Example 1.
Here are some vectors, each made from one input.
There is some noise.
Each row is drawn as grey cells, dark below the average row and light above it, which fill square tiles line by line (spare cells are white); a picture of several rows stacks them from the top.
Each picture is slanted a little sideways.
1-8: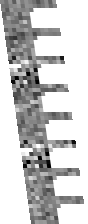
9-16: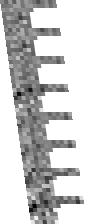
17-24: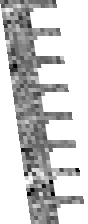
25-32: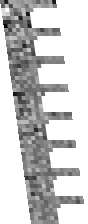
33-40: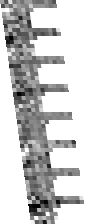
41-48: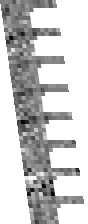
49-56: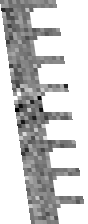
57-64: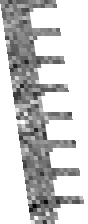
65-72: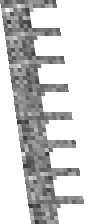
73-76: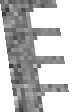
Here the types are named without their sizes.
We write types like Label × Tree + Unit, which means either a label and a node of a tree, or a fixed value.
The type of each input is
Line.
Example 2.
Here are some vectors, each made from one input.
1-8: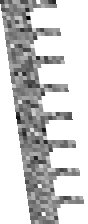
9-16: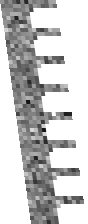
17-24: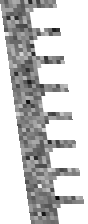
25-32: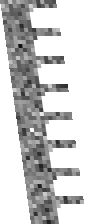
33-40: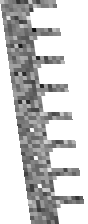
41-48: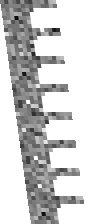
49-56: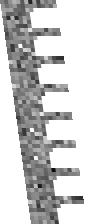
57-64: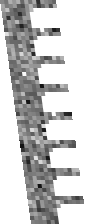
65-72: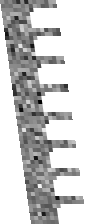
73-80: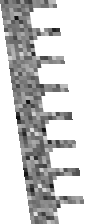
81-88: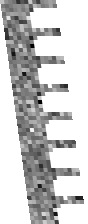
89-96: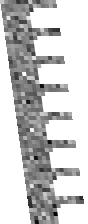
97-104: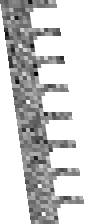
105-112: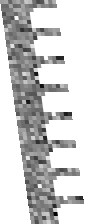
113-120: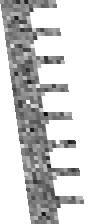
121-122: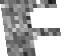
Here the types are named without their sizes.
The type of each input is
Circle.
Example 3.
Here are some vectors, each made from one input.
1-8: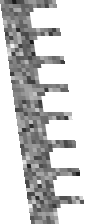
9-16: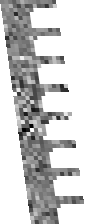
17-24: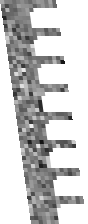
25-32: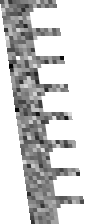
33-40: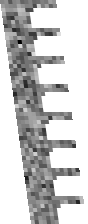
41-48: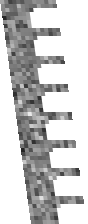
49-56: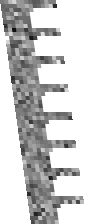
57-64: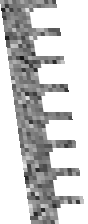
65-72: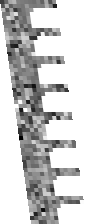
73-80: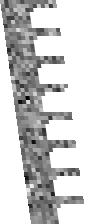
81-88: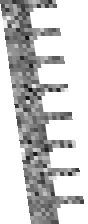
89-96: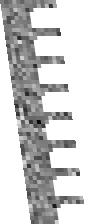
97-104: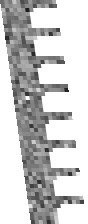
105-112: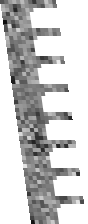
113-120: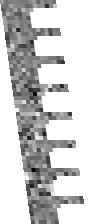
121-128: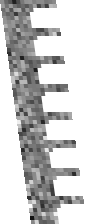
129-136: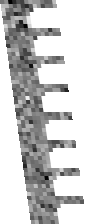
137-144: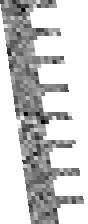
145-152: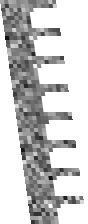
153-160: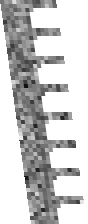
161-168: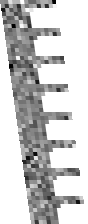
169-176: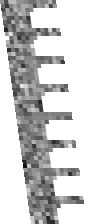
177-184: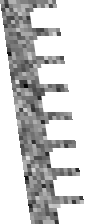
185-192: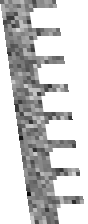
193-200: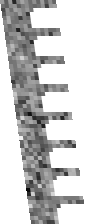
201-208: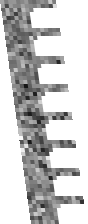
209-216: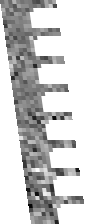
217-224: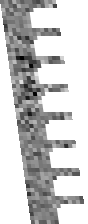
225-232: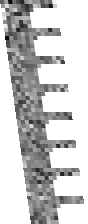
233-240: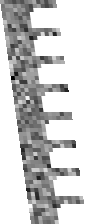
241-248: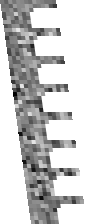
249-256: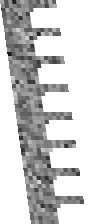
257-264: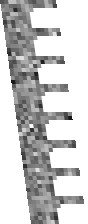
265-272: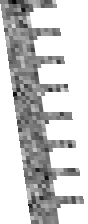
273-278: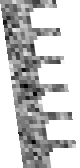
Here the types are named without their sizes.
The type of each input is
Circle.
